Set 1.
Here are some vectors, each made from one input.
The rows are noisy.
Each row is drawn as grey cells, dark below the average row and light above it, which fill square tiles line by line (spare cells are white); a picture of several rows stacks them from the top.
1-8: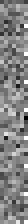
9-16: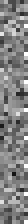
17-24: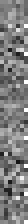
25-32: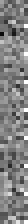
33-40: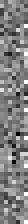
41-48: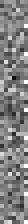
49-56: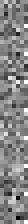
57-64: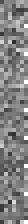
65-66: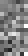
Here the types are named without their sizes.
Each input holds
a point on a line and four true/false values.
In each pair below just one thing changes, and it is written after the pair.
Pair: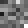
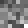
the place on the line
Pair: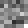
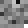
the place on the line
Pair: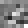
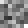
the place on the line
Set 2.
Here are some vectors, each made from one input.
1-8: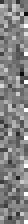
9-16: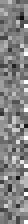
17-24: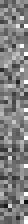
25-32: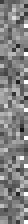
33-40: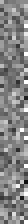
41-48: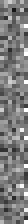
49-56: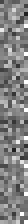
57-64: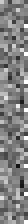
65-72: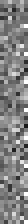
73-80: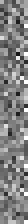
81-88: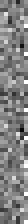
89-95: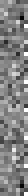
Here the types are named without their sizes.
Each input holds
a label and four true/false values.
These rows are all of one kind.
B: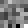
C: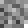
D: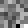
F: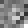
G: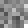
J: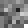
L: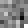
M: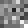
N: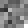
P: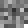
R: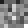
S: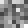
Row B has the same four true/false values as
J and P.
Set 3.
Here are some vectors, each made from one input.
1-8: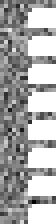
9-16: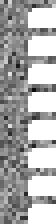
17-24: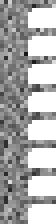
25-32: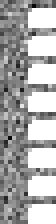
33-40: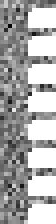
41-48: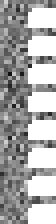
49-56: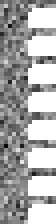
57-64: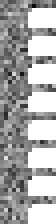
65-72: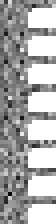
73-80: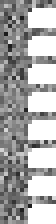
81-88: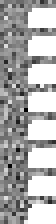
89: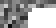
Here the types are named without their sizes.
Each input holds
either a label, or three true/false values.
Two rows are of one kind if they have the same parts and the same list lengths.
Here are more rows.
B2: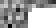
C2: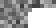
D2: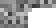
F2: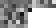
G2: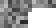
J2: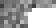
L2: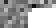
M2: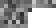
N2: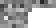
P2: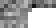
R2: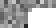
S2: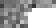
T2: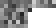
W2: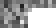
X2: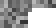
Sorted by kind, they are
B2, F2, G2, M2, T2, X2
C2, D2, J2, L2, N2, P2, R2, S2, W2

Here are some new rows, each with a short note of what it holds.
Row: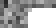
a label
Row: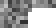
three true/false values
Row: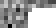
three true/false values
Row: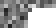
three true/false values
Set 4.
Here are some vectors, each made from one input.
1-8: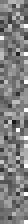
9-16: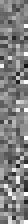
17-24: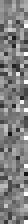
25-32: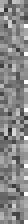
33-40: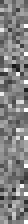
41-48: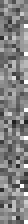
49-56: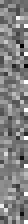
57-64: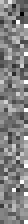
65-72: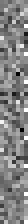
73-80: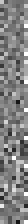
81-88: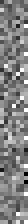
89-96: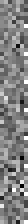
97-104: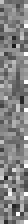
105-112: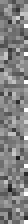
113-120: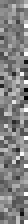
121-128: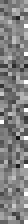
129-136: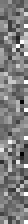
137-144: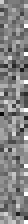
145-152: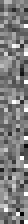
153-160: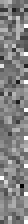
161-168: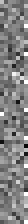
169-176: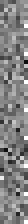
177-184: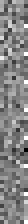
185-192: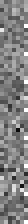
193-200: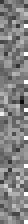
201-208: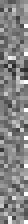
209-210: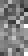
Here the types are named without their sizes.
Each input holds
a label, together with either a fixed value, or four true/false values.
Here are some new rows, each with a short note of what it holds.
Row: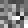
a label
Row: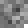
a label
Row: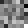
a label and four true/false values
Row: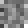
a label
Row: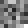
a label and four true/false values
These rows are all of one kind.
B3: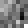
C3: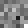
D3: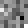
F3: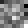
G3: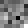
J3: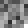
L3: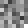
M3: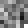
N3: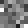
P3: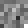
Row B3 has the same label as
D3 and M3.
